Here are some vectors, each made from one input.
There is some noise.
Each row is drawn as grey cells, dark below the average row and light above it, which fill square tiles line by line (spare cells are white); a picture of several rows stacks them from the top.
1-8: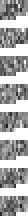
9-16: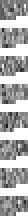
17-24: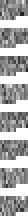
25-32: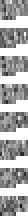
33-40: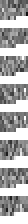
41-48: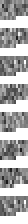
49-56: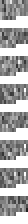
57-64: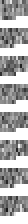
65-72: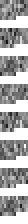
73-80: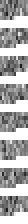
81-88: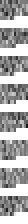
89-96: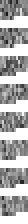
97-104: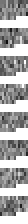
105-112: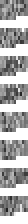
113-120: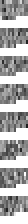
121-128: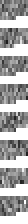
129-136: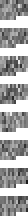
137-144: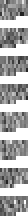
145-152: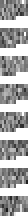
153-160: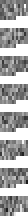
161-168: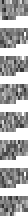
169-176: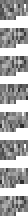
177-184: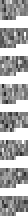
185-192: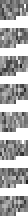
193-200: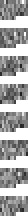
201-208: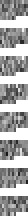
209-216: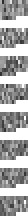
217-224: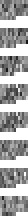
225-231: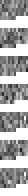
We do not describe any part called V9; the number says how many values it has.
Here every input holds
one of 8 labels, together with either a fixed value, or a true/false value and a value of V9.
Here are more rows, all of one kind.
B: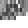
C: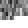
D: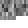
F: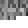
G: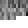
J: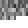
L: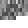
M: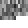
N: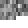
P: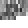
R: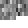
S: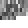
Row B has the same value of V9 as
D, J and N.
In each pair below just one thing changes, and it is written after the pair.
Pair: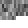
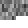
the value of V9
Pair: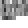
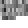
the true/false value
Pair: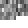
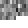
the value of V9
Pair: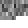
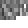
the label
